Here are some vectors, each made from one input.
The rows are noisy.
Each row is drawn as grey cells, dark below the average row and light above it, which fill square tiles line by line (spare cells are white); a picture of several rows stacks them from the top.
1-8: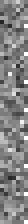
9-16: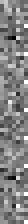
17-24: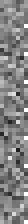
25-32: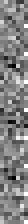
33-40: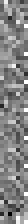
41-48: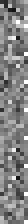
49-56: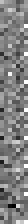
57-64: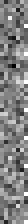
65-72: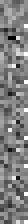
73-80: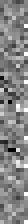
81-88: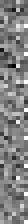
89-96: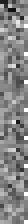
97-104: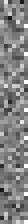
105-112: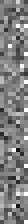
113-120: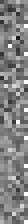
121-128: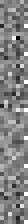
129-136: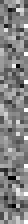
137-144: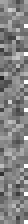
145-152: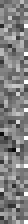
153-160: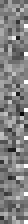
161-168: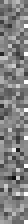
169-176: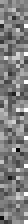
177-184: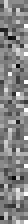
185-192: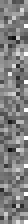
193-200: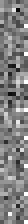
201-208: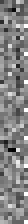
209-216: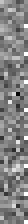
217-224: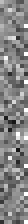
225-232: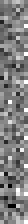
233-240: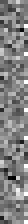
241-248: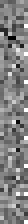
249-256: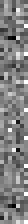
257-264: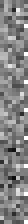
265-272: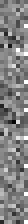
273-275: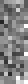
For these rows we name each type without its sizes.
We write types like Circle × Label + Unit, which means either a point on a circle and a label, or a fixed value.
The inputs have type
(Bool × Bool × Bool + Line) × Line.
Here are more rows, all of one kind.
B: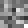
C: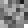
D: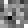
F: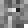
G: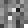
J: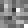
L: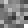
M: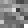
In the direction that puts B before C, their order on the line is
B, J, G, F, L, M, C, D.
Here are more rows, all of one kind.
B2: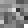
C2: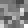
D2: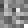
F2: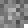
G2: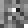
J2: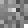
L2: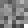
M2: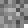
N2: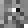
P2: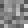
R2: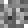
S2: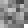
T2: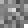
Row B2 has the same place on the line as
G2, N2, R2 and S2.
